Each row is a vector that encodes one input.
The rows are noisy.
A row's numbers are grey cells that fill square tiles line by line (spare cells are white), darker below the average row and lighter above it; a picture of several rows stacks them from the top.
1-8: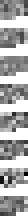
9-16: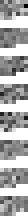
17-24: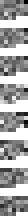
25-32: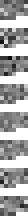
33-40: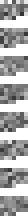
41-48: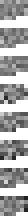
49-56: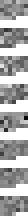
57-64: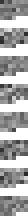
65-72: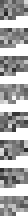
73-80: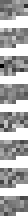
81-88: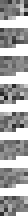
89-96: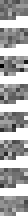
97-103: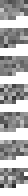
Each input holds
a point on a 5-point line, together with either a point on a 5-point line, or four true/false values.
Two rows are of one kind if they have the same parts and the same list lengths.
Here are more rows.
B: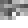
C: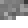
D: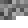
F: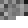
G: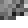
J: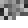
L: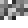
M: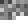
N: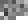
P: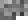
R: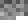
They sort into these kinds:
B, N
C, D, F, G, J, L, M, P, R

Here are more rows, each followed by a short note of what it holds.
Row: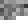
a point on a 5-point line and four true/false values
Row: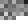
a point on each of two 5-point lines
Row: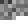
a point on a 5-point line and four true/false values
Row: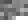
a point on a 5-point line and four true/false values
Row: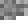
a point on a 5-point line and four true/false values
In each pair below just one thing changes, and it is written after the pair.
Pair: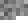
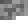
the place on the 5-point line
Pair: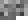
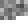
one of the four true/false values
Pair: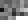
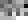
one of the four true/false values
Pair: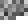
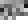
the place on the 5-point line
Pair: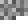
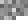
one of the four true/false values
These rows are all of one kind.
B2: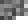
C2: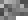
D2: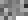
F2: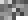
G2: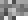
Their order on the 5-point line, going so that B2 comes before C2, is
D2, F2, G2, B2, C2.
